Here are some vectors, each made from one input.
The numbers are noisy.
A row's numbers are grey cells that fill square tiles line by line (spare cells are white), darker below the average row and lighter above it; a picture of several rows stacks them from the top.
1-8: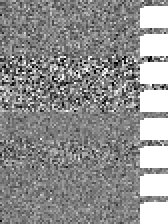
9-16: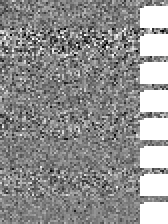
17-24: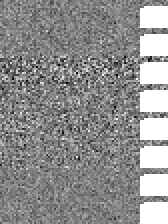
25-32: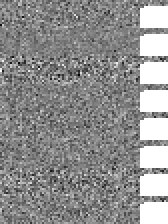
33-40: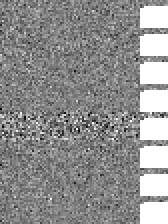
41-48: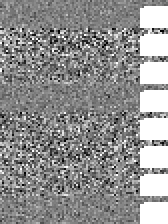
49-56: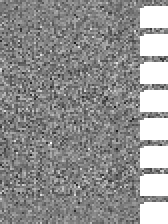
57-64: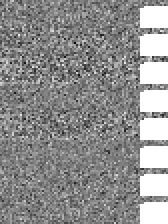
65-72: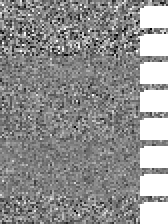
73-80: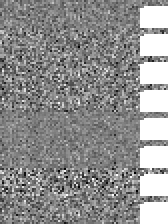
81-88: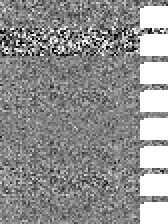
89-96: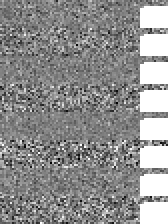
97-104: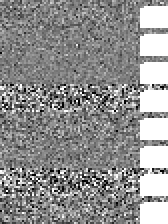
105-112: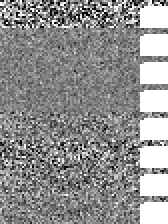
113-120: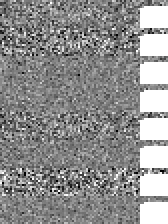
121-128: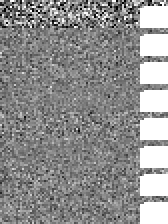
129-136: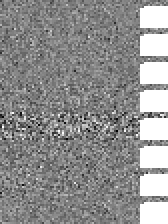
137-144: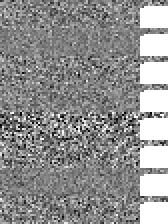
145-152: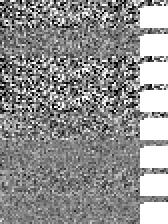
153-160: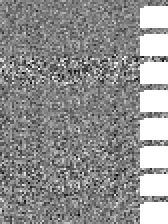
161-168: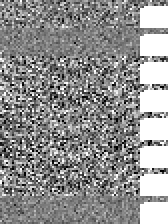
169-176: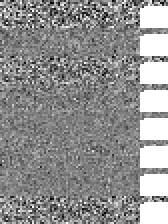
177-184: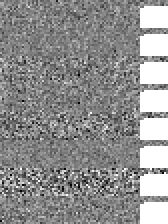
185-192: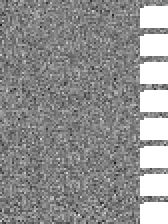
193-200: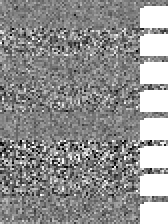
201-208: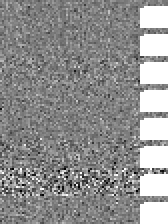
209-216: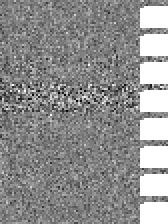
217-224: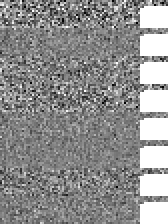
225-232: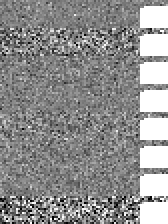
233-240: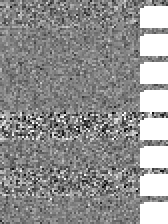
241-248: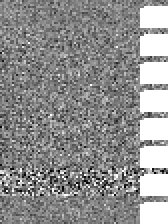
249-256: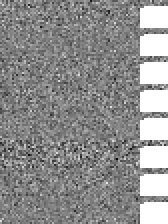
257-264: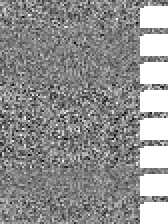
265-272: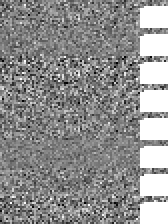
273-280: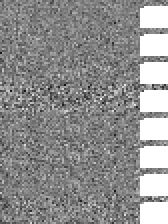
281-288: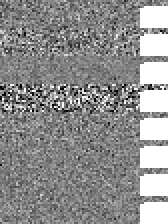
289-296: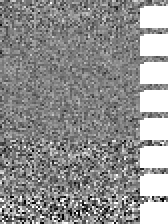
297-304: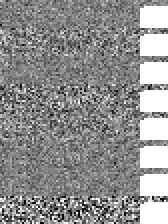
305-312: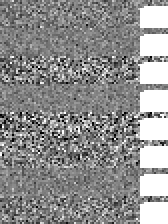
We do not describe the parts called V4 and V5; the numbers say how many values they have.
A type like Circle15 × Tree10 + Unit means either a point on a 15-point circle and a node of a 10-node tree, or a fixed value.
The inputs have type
(Line6 + V5) × Tree11 + Line7 × (Line7 + V4).
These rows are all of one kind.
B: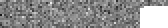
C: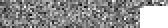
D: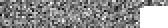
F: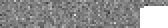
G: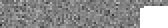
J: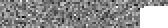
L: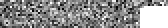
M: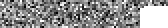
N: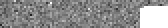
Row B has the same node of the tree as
D, F and M.
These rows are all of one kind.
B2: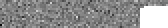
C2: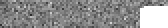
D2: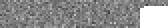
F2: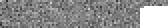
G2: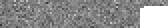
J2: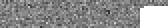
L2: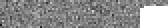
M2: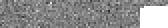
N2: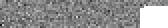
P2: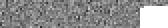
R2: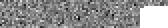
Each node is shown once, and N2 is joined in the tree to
B2.
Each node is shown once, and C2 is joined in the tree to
F2 and P2.
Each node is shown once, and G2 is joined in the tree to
F2, M2 and R2.
